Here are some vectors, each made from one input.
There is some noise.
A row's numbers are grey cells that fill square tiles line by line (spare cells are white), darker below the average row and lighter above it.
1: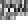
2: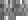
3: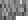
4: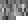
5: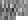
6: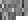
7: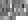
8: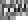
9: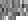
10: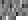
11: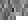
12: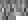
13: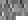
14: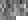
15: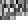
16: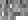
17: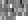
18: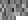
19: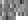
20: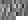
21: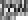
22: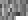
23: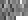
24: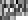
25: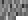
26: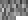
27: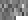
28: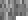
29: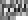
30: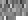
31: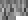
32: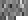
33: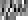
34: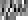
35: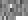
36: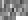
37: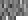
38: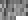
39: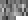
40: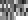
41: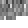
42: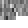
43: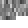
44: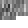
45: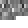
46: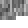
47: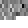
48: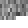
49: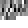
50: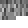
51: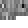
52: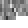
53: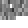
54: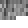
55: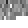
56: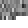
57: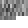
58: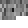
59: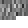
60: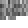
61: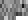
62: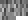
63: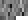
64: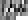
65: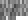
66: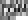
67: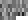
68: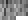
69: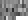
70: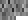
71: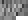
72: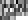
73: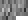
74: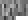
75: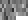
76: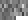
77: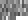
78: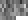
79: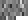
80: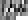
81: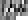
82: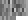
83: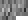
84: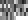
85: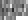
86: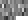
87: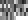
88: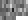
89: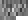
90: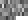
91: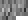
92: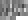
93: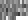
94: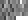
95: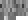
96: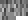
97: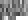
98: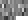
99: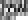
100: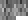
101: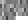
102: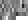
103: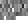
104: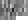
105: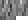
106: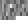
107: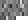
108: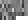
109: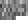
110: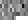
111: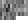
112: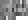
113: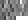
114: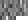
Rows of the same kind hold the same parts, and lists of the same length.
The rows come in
4 kinds.
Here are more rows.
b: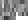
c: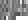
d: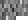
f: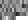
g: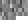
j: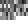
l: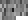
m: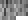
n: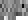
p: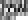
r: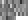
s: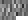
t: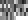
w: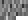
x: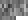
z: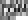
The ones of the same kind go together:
b, c, f, g, n, r
d, l, m, s, w, x
j, t
p, z

